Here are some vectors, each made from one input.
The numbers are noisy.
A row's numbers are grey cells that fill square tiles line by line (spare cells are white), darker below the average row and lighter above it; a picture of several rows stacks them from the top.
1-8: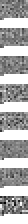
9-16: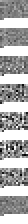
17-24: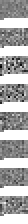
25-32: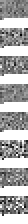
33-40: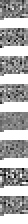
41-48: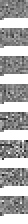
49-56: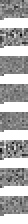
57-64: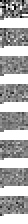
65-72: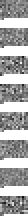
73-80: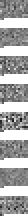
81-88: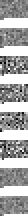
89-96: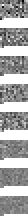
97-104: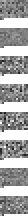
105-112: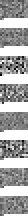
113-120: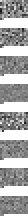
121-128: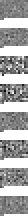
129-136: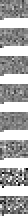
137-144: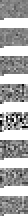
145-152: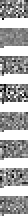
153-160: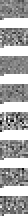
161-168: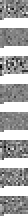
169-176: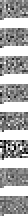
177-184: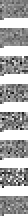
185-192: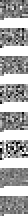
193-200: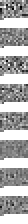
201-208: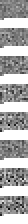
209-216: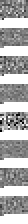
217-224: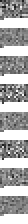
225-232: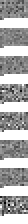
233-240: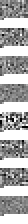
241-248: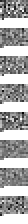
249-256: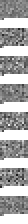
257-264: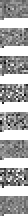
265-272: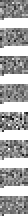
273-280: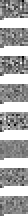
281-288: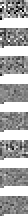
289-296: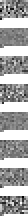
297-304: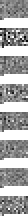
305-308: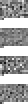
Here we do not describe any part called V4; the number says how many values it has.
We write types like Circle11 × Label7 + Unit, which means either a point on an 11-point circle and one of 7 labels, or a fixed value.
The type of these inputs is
List2(Bool × V4 + Circle11).
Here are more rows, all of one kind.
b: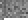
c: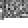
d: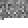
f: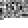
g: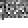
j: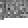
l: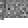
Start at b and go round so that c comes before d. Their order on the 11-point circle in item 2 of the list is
b, g, l, c, j, f, d.
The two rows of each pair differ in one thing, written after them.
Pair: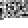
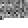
the value of V4 in item 1 of the list
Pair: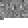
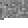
the value of V4 in item 2 of the list
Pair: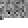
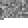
the true/false value in item 1 of the list
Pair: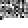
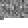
the true/false value in item 2 of the list
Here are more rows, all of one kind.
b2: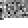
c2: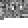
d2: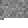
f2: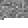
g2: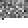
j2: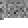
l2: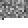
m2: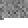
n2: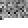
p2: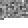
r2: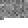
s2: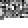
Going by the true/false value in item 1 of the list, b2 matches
f2, g2 and l2.
